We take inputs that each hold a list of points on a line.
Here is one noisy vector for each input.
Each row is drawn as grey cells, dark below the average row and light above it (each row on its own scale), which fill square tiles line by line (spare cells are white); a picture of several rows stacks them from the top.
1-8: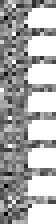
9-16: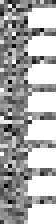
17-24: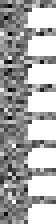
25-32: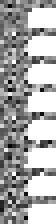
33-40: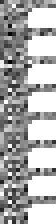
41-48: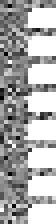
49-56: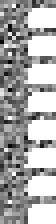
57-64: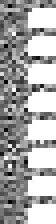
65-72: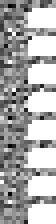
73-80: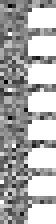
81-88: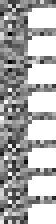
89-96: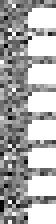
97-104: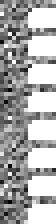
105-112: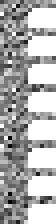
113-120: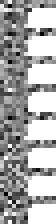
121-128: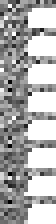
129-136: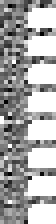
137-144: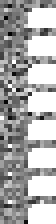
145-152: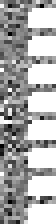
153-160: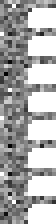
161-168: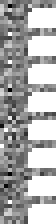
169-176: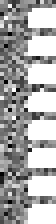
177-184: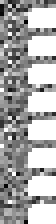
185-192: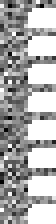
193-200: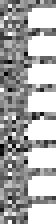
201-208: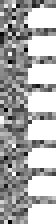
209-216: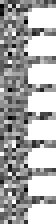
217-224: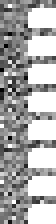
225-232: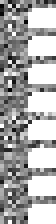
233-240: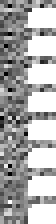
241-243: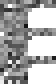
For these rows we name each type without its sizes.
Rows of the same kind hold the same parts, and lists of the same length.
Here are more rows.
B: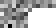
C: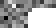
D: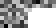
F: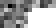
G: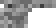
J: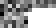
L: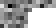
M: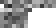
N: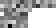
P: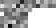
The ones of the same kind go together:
B, C, F, G, L, M, N, P
D
J

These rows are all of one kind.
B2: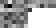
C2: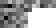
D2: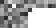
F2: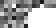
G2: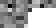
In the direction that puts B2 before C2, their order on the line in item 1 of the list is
F2, D2, B2, G2, C2.
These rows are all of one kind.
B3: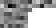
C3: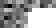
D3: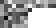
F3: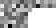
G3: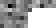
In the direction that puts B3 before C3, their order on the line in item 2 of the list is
F3, B3, G3, C3, D3.
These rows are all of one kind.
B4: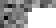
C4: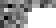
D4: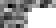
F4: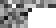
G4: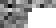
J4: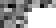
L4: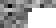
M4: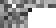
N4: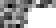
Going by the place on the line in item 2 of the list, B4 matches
C4, G4 and L4.
